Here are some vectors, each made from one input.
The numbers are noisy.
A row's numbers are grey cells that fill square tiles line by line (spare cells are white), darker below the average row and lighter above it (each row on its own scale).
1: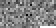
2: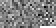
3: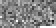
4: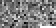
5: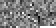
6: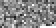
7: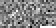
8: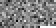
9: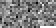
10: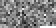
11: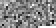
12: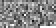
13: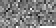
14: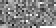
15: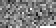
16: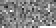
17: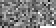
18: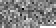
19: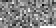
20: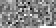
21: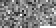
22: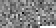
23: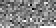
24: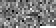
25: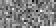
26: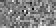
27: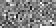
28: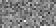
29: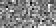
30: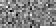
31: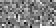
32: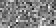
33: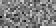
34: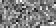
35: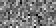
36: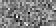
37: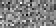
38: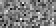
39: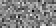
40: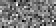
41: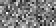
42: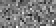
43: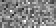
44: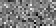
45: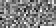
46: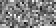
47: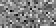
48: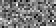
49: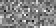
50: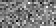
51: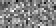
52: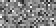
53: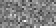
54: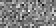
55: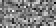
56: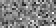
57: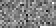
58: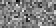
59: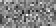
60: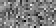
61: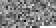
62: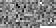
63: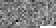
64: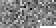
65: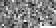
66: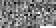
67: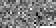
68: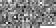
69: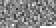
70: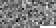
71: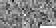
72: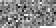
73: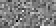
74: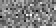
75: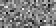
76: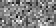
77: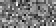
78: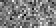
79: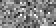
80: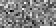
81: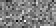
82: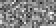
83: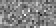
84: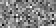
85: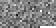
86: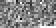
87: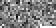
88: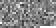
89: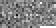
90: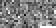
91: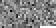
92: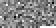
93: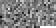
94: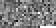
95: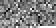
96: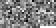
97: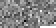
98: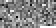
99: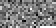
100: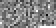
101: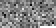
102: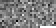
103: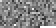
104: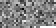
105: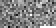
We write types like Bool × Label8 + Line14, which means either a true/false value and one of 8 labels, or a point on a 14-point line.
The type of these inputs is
Line4 + Line6 × (Tree7 + Unit).
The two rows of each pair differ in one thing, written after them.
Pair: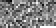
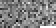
the node of the tree
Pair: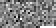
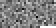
the place on the 6-point line
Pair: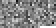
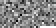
the place on the 6-point line
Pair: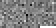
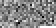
the place on the 6-point line
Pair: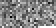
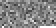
the place on the 6-point line
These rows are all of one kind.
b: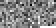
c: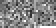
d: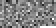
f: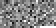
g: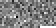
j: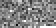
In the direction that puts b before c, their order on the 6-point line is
b, c, g, f, d, j.
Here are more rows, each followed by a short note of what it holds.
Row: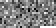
a point on a 6-point line and a node of a 7-node tree
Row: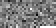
a point on a 4-point line
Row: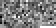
a point on a 6-point line
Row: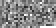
a point on a 6-point line
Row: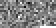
a point on a 6-point line
